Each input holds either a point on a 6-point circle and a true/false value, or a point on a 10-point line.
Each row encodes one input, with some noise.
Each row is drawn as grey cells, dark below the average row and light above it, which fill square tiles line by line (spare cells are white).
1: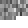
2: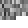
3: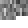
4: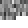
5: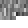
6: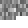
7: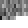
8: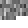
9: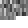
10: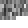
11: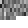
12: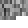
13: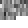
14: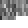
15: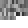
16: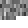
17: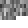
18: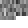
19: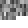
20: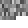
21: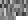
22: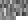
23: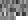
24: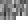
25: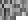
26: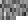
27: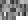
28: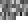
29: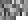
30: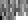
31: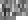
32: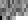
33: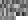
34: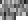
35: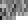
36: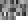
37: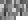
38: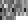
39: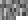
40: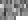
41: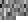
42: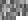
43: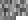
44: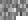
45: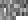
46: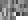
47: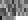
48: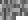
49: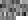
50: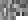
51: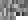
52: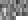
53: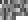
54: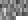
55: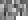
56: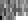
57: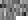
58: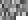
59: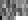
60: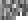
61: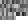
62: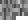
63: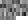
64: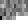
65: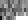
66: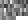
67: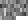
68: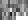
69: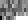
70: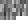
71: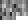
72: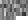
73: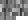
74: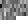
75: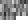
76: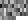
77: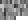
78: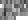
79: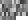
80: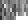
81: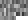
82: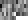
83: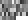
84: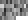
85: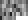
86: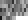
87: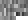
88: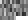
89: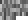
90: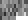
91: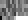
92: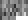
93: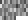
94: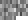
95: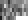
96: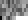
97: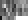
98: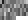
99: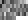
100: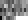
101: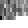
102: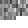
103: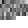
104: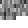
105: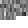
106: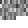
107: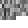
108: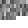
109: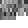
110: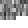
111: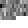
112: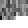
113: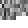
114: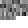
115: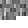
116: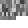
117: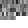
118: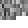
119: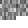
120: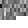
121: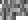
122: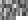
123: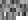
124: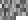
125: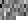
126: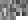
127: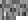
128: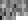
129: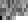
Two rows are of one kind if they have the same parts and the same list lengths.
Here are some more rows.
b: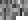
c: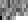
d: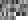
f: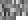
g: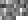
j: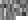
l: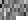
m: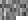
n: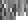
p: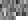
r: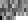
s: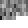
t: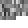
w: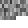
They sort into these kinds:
b, c, f, n, r, s, t, w
d, g, j, l, m, p

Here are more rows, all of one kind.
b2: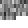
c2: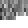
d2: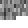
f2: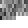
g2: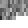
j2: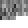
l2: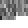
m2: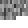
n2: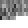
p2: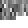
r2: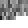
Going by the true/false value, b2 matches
d2 and m2.
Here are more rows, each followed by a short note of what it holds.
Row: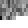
a point on a 6-point circle and a true/false value
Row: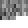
a point on a 6-point circle and a true/false value
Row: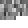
a point on a 6-point circle and a true/false value
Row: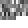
a point on a 6-point circle and a true/false value
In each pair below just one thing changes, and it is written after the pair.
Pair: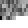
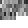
the place on the 6-point circle
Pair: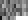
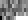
the place on the 6-point circle
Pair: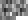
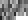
the true/false value
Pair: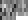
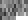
the place on the 6-point circle
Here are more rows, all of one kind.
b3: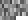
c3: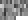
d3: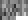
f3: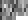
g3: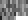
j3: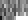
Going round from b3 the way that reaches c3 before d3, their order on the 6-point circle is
b3, f3, c3, d3, g3, j3.
